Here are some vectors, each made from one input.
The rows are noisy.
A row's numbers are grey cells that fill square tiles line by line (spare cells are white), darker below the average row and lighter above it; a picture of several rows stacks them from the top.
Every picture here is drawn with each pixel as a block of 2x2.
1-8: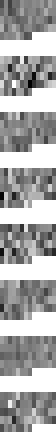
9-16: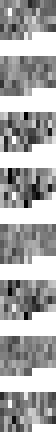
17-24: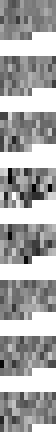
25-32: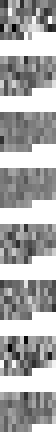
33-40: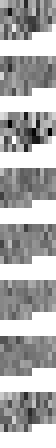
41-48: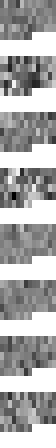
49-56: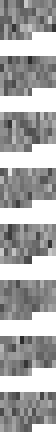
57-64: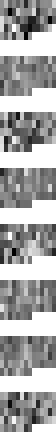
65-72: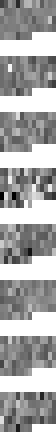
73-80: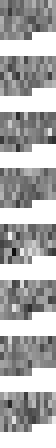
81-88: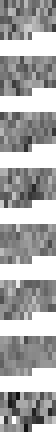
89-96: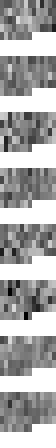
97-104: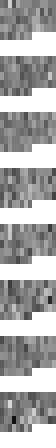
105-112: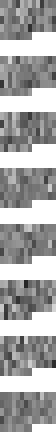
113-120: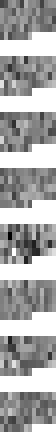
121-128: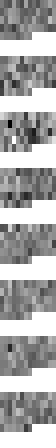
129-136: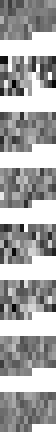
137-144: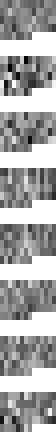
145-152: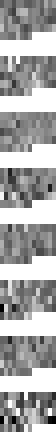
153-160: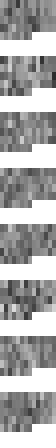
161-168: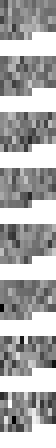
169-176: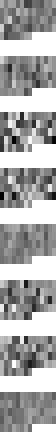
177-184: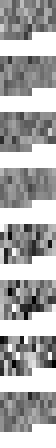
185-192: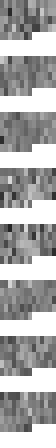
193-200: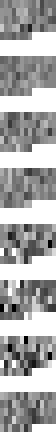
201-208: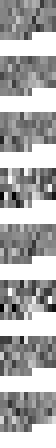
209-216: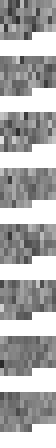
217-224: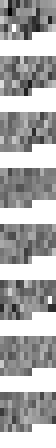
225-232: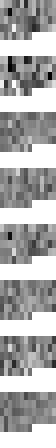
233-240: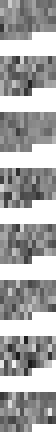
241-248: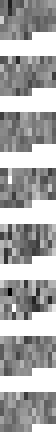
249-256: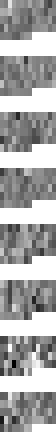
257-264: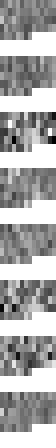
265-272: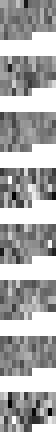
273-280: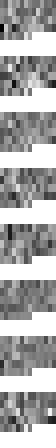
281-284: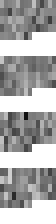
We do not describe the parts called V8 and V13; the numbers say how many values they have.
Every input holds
a point on a 6-point circle, a point on an 11-point line, a true/false value, a value of V8 and a value of V13.
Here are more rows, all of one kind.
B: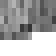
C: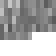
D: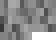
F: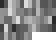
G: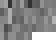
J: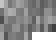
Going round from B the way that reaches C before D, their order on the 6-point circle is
B, C, D, G, J, F.
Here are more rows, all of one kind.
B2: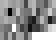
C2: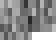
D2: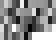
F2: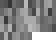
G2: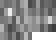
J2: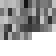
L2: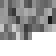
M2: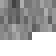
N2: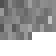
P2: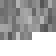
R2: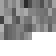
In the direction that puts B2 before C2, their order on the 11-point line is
F2, L2, P2, B2, M2, N2, D2, C2, R2, G2, J2.
